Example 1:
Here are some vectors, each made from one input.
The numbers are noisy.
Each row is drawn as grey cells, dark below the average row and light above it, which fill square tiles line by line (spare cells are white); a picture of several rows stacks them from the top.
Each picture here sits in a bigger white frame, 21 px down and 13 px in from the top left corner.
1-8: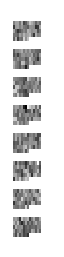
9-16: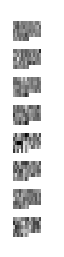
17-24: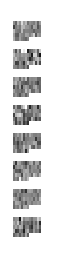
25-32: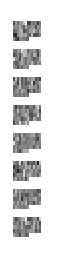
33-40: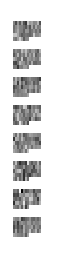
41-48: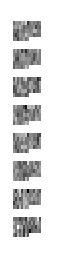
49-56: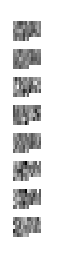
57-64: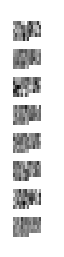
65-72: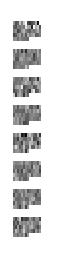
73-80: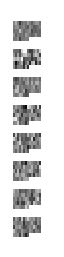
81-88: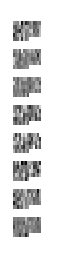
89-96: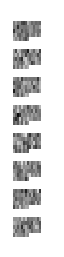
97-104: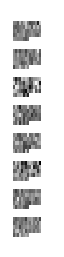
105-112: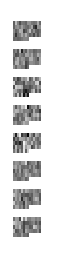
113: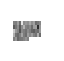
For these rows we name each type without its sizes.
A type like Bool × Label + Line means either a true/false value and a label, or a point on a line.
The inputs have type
Label × Line.
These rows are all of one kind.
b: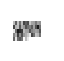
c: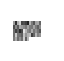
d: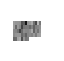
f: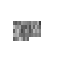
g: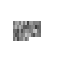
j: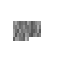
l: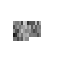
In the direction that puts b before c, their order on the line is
b, g, l, j, d, f, c.
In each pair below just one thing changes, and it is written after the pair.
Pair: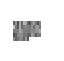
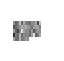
the label
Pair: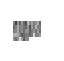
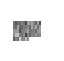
the label
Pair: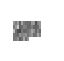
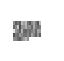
the label
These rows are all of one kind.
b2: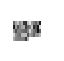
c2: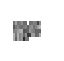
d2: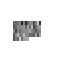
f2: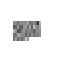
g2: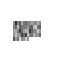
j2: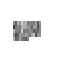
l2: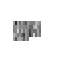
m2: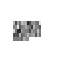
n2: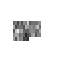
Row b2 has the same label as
c2, j2 and l2.
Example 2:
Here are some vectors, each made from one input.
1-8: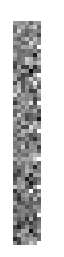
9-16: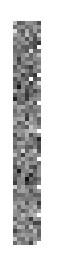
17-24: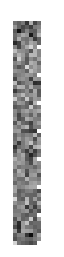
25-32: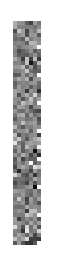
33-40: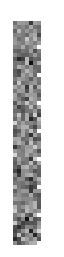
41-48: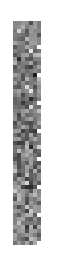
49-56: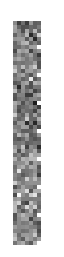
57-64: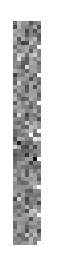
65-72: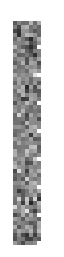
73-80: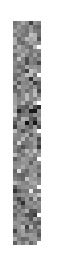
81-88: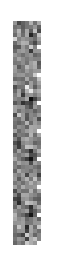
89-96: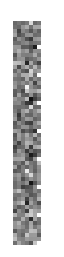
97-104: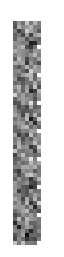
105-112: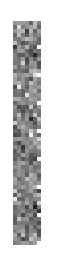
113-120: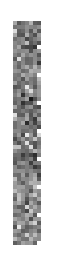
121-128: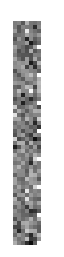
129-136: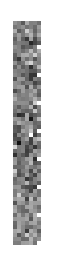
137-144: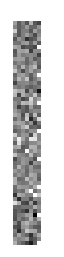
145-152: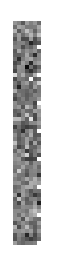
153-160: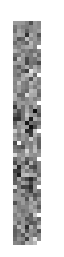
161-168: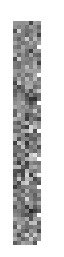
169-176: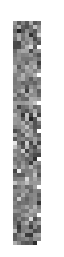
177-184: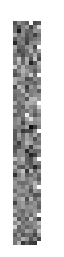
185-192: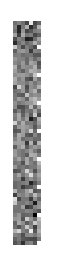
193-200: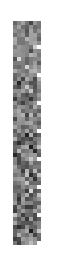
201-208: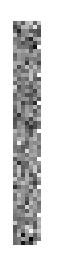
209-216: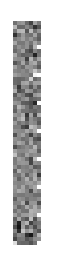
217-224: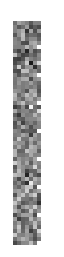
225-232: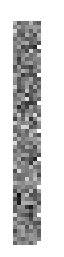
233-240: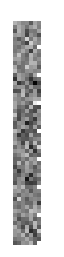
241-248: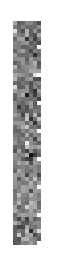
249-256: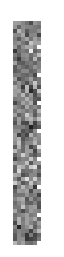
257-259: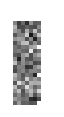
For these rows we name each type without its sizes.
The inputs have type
Line + Tree.
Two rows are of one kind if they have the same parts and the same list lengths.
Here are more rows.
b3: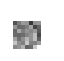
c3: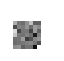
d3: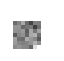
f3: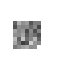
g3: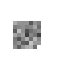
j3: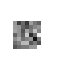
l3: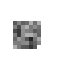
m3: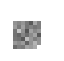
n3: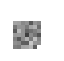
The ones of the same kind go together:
b3, d3, f3, g3, m3, n3
c3, j3, l3

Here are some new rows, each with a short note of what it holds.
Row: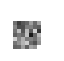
a node of a tree
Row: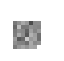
a point on a line
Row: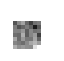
a point on a line
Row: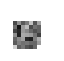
a node of a tree
